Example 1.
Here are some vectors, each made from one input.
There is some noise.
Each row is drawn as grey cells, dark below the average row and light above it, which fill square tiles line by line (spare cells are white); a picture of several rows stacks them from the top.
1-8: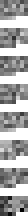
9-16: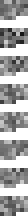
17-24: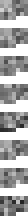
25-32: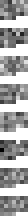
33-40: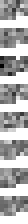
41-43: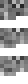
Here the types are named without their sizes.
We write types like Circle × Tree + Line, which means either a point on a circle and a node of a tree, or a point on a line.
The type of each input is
Circle.
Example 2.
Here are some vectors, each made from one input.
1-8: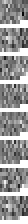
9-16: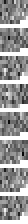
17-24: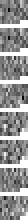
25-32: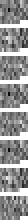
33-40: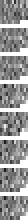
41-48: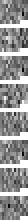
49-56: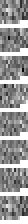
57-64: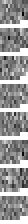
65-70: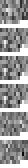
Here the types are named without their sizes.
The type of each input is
Line.
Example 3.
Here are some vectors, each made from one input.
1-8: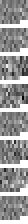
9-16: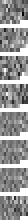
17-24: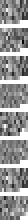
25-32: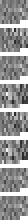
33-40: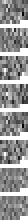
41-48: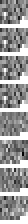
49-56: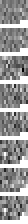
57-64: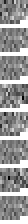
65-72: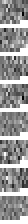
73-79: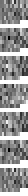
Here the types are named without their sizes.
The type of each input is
Line.
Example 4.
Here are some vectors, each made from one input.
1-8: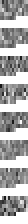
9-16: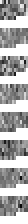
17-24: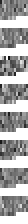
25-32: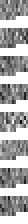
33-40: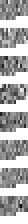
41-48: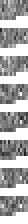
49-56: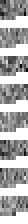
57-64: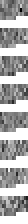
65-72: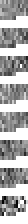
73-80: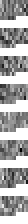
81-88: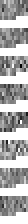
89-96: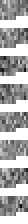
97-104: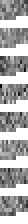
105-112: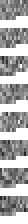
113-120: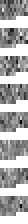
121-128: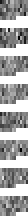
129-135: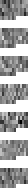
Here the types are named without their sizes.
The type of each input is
Bool × Bool × Bool + Unit.
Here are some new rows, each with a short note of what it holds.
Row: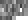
three true/false values
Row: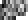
a fixed value
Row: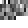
a fixed value
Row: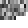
a fixed value
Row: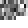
a fixed value
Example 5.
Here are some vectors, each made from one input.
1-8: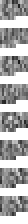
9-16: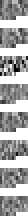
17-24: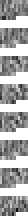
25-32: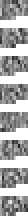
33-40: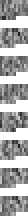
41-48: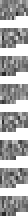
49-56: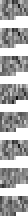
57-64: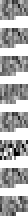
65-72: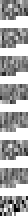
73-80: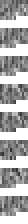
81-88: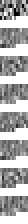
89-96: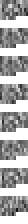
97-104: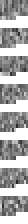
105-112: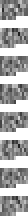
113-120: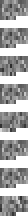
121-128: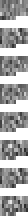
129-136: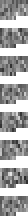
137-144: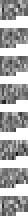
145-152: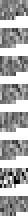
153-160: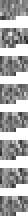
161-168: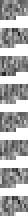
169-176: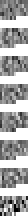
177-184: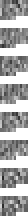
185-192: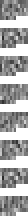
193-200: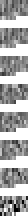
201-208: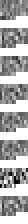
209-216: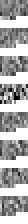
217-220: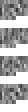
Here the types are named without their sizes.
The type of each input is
Bool × Bool × Bool × Bool + Unit.
